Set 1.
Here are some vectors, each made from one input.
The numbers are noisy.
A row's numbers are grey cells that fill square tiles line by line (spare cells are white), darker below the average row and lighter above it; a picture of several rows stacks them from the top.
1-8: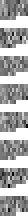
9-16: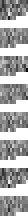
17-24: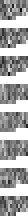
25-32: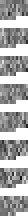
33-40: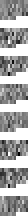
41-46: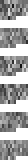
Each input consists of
either a point on a 4-point line, or a point on a 7-point line.
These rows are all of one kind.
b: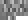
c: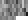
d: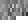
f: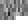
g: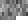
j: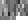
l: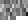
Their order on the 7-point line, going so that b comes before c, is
b, f, d, l, g, c, j.
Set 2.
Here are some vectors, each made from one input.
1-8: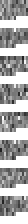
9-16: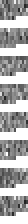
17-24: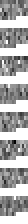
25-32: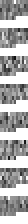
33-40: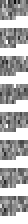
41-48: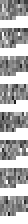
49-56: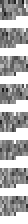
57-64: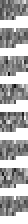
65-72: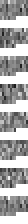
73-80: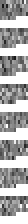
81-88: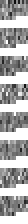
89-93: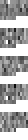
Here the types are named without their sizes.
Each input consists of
a point on a circle and a point on a line.
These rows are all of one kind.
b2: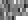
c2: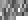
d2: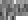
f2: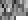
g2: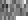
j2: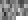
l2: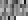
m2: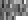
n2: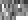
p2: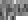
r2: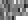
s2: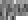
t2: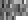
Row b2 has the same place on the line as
l2 and r2.
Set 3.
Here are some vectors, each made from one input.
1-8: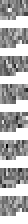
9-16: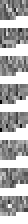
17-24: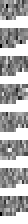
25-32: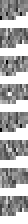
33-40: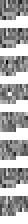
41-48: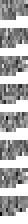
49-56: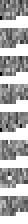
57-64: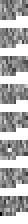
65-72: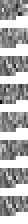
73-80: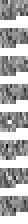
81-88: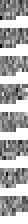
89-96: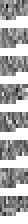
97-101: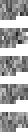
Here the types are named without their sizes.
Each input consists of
either a point on a circle, or a point on each of two lines.
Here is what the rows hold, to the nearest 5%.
About 60% of them hold a point on a circle. The rest hold a point on each of two lines.
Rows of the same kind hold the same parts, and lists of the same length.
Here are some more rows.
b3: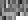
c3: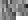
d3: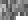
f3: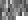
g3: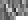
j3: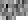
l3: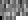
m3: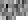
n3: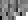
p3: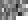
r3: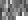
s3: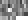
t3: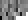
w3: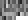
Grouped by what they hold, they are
b3, f3, g3, j3, l3, m3, n3, p3, r3, s3, t3, w3
c3, d3

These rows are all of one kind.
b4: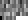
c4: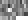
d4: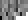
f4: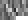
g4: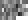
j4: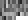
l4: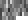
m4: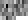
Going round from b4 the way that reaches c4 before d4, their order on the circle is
b4, f4, c4, m4, g4, d4, l4, j4.
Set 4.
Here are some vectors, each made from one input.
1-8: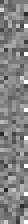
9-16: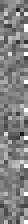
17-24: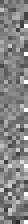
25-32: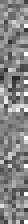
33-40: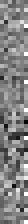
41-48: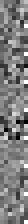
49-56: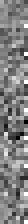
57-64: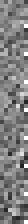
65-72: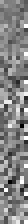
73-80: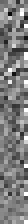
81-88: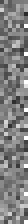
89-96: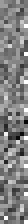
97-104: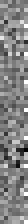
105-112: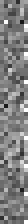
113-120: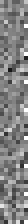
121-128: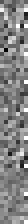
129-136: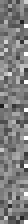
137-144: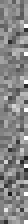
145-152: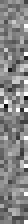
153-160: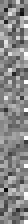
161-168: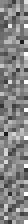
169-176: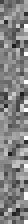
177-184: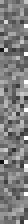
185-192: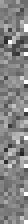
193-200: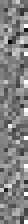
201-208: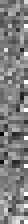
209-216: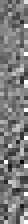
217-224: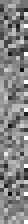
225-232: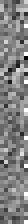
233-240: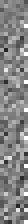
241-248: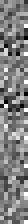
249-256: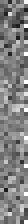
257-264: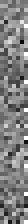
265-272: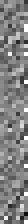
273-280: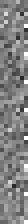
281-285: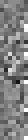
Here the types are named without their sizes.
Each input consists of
either a point on a circle, or three true/false values.
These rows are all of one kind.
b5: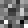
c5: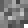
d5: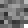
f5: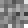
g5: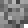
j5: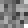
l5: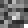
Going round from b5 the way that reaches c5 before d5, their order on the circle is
b5, g5, c5, l5, d5, f5, j5.
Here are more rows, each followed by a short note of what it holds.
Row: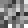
a point on a circle
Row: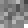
three true/false values
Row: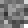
a point on a circle
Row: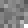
three true/false values
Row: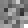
three true/false values
